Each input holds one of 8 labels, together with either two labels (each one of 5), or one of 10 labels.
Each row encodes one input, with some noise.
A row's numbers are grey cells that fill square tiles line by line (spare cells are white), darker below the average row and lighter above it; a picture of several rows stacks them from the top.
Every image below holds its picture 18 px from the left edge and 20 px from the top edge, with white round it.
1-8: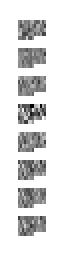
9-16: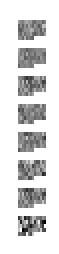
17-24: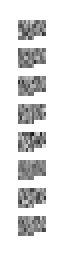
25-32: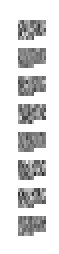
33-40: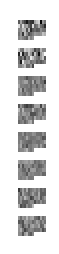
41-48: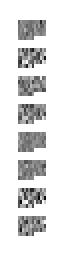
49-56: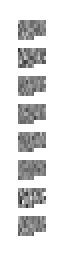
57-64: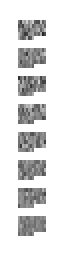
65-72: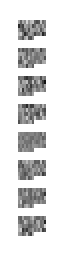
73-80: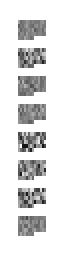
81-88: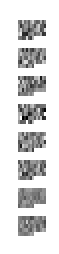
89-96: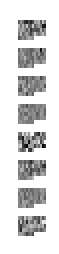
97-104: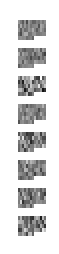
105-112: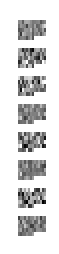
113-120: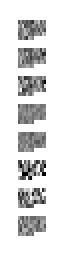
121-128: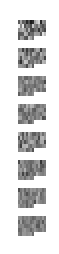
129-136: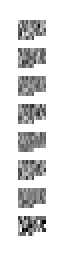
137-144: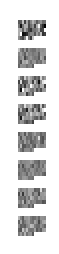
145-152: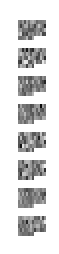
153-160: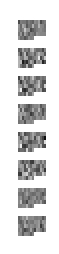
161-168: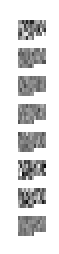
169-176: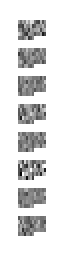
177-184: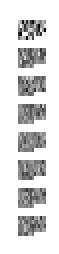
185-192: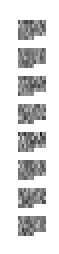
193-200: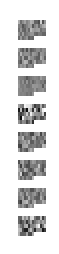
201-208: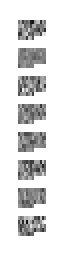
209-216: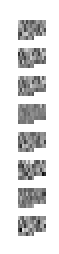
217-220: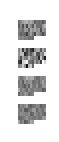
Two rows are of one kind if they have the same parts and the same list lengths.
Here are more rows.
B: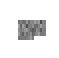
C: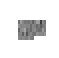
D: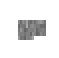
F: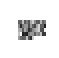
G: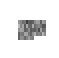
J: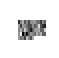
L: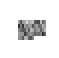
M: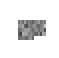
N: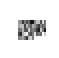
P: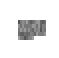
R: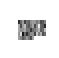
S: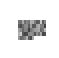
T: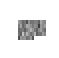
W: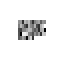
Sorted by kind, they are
B, C, J, M, P, R, W
D, F, G, L, N, S, T

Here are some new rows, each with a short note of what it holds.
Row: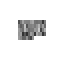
one of 8 labels and one of 10 labels
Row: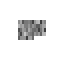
one of 8 labels and one of 10 labels
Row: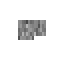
two labels (each one of 5) and one of 8 labels
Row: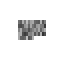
two labels (each one of 5) and one of 8 labels
